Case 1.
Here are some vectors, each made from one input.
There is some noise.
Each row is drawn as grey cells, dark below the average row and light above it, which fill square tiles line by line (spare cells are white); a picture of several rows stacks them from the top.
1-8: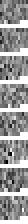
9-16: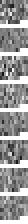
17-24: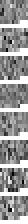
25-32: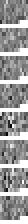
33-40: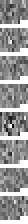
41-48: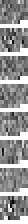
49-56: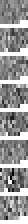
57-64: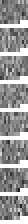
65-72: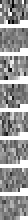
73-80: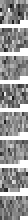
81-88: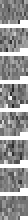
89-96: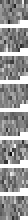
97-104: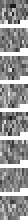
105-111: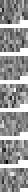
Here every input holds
one of 6 labels, a point on a 9-point line and a true/false value.
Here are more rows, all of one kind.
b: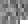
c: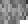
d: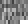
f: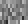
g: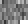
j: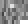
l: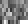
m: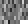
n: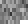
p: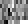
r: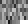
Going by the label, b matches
c, d and r.
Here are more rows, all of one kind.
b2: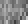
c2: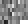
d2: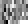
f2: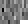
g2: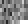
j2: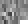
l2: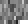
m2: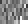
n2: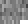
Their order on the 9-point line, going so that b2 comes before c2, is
l2, b2, n2, g2, c2, m2, d2, f2, j2.
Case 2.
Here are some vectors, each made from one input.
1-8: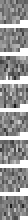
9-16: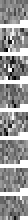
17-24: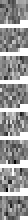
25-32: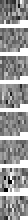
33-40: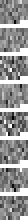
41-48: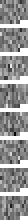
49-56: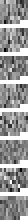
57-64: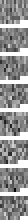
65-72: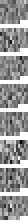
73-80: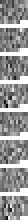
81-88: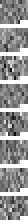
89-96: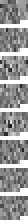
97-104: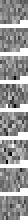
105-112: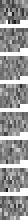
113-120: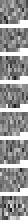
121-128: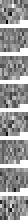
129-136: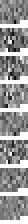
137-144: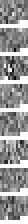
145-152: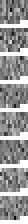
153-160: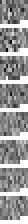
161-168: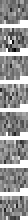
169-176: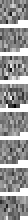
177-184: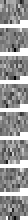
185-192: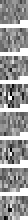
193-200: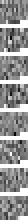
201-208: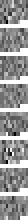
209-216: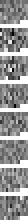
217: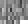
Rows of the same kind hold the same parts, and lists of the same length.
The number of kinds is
2.
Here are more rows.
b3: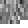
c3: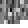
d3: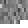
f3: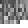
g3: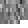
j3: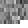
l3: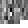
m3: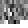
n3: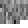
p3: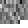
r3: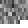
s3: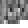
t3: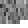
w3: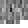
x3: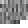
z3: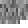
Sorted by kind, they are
b3, d3, f3, g3, j3, p3, r3
c3, l3, m3, n3, s3, t3, w3, x3, z3

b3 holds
one of 6 labels and a true/false value.
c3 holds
a point on a 17-point line.
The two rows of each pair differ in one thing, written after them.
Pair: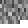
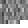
the label
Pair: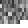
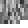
the label
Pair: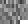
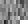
the true/false value
